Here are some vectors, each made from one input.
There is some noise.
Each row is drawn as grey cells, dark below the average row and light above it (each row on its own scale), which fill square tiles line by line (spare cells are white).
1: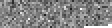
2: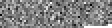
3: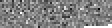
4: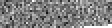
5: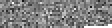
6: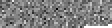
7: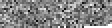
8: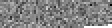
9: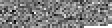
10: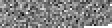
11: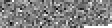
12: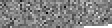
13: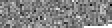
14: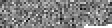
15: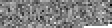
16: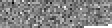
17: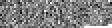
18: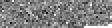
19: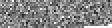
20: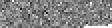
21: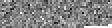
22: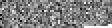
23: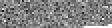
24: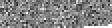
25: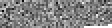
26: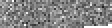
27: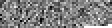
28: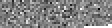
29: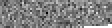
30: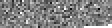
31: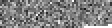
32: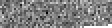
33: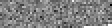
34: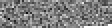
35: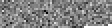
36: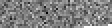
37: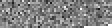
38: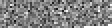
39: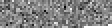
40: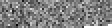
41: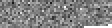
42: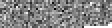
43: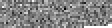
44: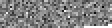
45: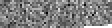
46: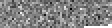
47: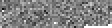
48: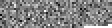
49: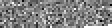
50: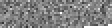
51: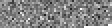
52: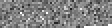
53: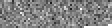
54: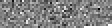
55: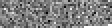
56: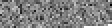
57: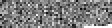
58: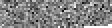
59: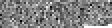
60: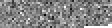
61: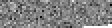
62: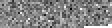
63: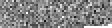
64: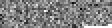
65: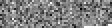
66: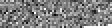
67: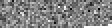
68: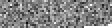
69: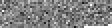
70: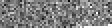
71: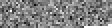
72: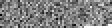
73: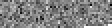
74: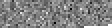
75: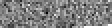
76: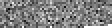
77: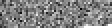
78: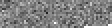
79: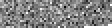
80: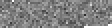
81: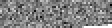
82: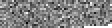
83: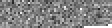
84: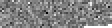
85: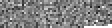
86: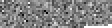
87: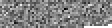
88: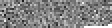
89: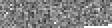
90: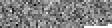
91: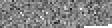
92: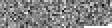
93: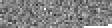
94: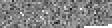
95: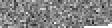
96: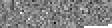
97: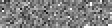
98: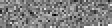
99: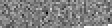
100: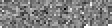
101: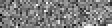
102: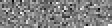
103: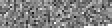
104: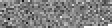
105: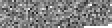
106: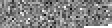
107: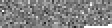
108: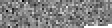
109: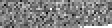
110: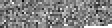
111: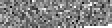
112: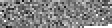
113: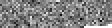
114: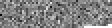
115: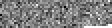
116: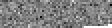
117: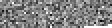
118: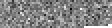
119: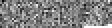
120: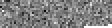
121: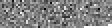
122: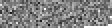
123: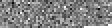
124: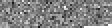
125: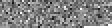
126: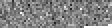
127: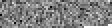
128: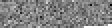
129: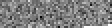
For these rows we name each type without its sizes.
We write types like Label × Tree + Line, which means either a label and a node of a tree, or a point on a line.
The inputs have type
Line × (Tree × Tree + Unit).
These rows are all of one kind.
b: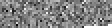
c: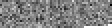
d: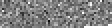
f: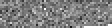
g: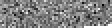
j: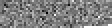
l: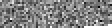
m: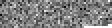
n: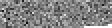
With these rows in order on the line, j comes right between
c and d.
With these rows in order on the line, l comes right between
b and n.
